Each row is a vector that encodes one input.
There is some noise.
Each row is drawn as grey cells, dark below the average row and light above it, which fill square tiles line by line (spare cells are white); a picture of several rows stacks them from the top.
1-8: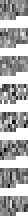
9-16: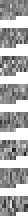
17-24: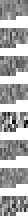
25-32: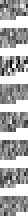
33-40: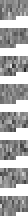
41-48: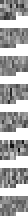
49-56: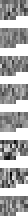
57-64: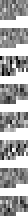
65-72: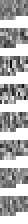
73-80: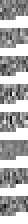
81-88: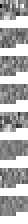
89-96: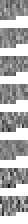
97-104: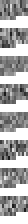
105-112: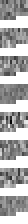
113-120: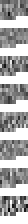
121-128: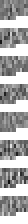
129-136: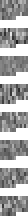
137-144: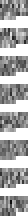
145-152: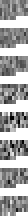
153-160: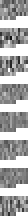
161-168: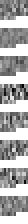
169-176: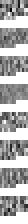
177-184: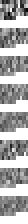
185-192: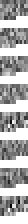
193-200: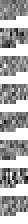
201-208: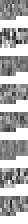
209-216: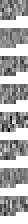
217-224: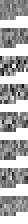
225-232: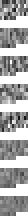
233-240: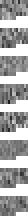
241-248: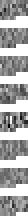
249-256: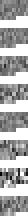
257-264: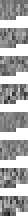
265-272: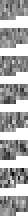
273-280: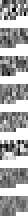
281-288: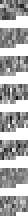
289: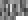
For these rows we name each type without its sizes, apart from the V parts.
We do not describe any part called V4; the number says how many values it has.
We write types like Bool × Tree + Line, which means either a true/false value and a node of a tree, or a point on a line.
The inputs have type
List(Bool × V4).
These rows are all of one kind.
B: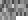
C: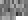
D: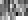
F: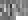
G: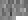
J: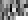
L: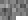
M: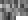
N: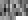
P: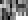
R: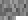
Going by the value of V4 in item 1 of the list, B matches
C and J.
